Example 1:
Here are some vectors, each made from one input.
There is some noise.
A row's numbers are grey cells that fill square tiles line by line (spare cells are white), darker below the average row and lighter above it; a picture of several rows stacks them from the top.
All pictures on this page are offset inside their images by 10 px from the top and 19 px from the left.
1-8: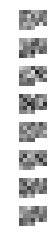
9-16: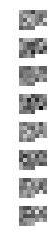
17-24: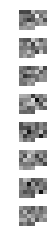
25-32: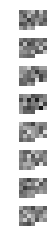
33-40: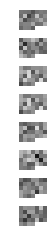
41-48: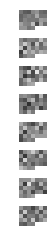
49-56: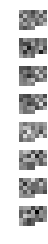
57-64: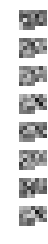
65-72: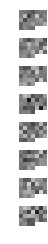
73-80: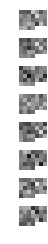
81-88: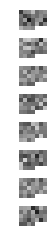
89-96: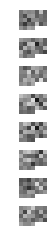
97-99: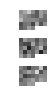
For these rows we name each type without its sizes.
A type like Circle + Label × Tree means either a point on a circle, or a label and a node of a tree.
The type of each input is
Bool × Bool × Bool × Bool × Line.
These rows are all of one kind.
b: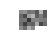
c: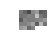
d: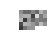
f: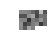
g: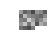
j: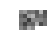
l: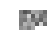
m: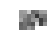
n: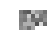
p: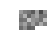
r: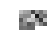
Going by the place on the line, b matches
c, j, p and r.
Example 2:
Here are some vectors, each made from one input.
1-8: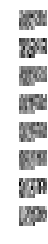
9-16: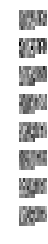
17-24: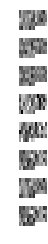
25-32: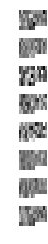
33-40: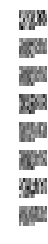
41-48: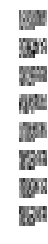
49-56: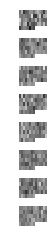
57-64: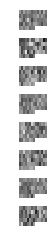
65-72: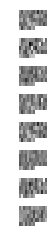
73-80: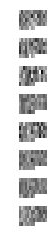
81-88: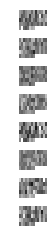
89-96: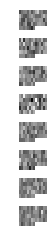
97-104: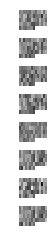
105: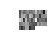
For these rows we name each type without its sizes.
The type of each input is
Circle + Line.
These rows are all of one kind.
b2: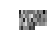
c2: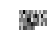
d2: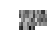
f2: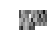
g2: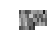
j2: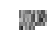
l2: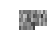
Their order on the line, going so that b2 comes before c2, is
b2, f2, g2, l2, c2, j2, d2.
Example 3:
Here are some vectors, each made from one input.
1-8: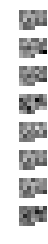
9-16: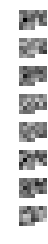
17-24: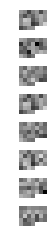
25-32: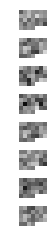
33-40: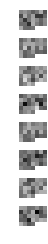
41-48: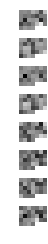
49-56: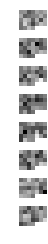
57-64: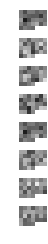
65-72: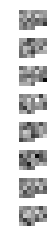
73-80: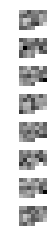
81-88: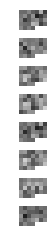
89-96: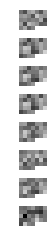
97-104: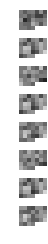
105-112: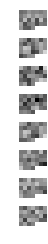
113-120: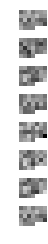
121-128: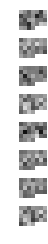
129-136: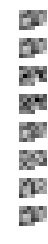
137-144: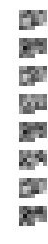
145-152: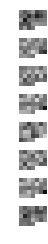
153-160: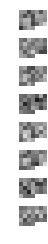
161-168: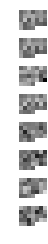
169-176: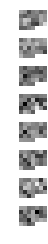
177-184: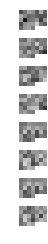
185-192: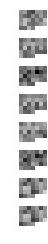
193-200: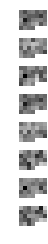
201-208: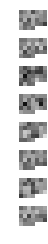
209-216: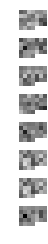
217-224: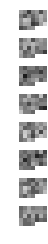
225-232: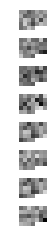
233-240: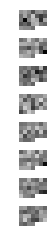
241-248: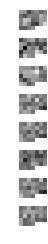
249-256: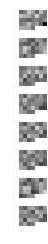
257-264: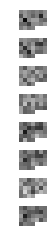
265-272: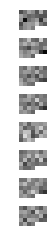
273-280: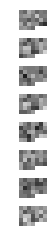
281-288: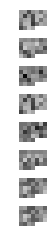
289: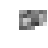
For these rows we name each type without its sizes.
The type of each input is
(Bool × Bool × Bool + Unit) × Circle.
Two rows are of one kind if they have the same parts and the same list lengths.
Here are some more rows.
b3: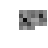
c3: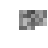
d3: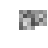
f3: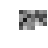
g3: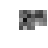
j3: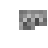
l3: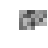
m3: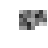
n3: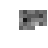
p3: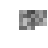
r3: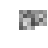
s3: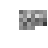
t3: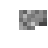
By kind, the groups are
b3, f3, g3, j3, m3, n3, s3, t3
c3, d3, l3, p3, r3

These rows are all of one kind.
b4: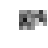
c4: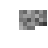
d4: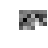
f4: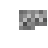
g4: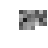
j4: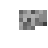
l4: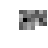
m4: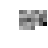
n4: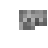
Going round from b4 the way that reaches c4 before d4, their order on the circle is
b4, f4, c4, n4, j4, d4, m4, g4, l4.
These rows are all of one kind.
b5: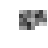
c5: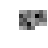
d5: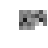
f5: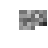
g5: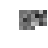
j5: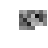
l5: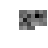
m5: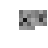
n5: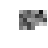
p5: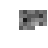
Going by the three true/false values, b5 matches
c5, d5, j5 and n5.
